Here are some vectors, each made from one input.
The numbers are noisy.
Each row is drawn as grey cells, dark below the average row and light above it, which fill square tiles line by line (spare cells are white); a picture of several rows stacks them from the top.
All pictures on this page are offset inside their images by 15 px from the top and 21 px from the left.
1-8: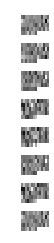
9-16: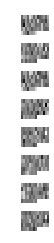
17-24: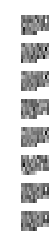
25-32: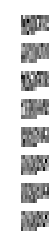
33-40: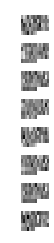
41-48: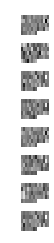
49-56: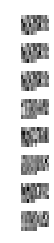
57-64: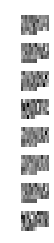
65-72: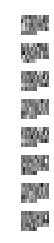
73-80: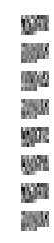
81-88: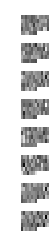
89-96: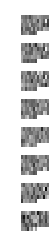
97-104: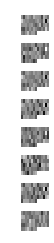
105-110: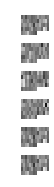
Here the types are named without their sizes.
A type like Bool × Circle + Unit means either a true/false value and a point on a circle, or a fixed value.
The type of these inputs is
Label + Line.
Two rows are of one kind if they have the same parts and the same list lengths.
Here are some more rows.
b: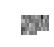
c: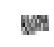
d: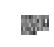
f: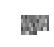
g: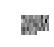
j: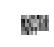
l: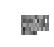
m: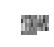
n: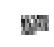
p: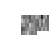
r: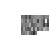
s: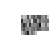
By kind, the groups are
b, d, f, g, l, m, p, r
c, j, n, s

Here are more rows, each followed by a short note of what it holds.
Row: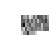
a label
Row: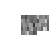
a point on a line
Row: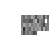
a point on a line
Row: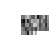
a label
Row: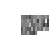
a point on a line
